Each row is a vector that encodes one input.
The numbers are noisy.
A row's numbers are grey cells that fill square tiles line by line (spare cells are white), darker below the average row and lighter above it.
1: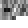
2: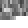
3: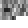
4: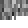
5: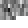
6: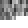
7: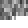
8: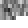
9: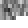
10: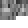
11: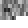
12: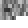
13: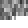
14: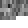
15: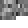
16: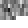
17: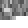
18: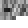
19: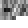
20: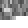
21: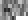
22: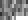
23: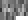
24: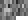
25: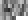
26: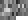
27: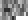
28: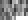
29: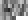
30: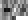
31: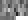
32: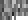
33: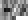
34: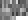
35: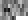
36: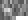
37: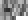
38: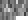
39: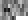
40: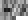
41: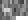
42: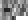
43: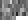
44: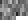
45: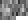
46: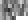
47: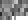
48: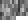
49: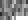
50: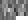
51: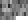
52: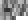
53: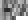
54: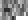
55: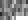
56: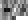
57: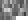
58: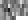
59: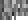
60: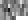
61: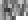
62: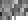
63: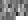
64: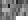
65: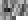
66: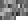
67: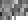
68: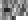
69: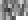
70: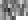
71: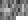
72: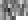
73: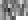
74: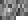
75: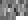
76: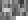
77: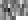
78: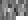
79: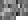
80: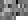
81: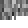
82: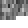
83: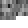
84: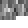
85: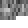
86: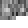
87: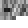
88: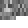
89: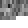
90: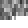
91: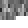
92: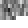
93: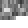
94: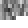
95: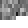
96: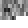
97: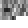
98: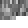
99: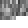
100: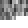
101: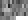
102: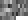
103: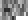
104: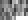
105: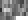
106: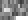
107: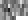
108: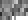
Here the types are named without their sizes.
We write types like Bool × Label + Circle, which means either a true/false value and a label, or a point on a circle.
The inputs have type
(Bool × Label × Label + Unit) × Label + Line × Line.
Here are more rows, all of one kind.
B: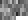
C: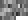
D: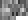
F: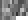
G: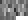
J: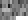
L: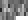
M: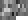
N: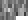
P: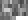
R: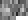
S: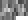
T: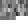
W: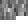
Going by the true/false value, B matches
G, R and W.
